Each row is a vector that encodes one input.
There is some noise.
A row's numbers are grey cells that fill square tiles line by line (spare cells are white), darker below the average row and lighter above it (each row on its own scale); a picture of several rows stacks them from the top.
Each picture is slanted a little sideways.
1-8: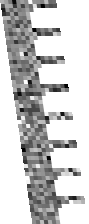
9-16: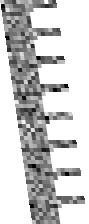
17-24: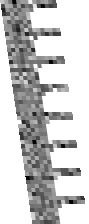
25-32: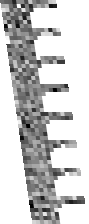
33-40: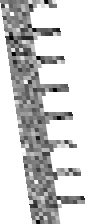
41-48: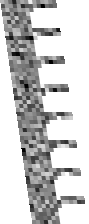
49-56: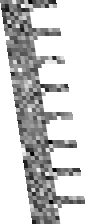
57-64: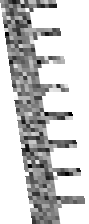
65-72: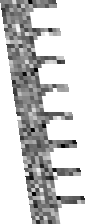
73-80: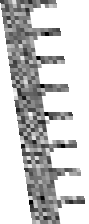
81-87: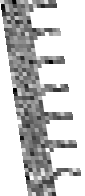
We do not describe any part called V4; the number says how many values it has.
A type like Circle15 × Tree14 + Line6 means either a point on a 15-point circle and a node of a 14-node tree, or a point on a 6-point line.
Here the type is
(Bool × Bool × Bool × Bool + Line6) × V4.
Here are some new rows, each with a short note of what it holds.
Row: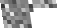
four true/false values and a value of V4
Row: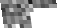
four true/false values and a value of V4
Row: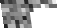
a point on a 6-point line and a value of V4
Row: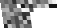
a point on a 6-point line and a value of V4
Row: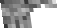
a point on a 6-point line and a value of V4
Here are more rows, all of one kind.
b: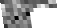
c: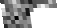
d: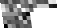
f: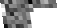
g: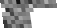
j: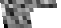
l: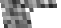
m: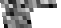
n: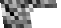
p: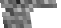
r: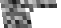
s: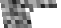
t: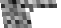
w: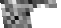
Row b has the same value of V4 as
c, d and w.
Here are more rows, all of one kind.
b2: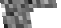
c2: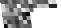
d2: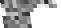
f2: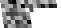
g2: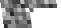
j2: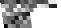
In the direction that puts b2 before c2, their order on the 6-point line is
b2, f2, c2, d2, g2, j2.
